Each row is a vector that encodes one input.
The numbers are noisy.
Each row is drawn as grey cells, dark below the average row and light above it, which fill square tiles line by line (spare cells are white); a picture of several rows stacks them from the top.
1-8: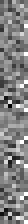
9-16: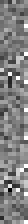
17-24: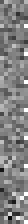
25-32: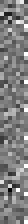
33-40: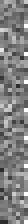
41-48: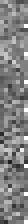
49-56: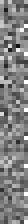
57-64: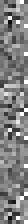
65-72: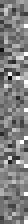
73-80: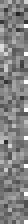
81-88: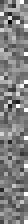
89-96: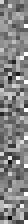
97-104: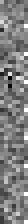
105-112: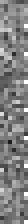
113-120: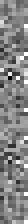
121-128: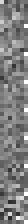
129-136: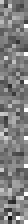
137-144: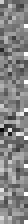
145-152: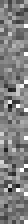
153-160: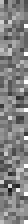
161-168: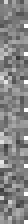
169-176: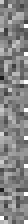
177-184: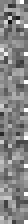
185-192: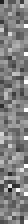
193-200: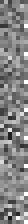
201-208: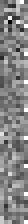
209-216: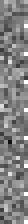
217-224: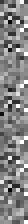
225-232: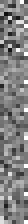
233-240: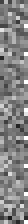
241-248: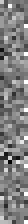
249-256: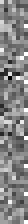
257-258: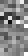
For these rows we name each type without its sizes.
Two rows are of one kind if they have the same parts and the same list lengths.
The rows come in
4 kinds.
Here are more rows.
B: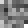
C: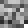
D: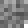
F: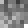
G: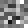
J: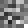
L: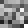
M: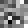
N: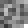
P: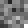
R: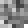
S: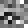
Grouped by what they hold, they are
B, F, R
C, L
D, N, P
G, J, M, S

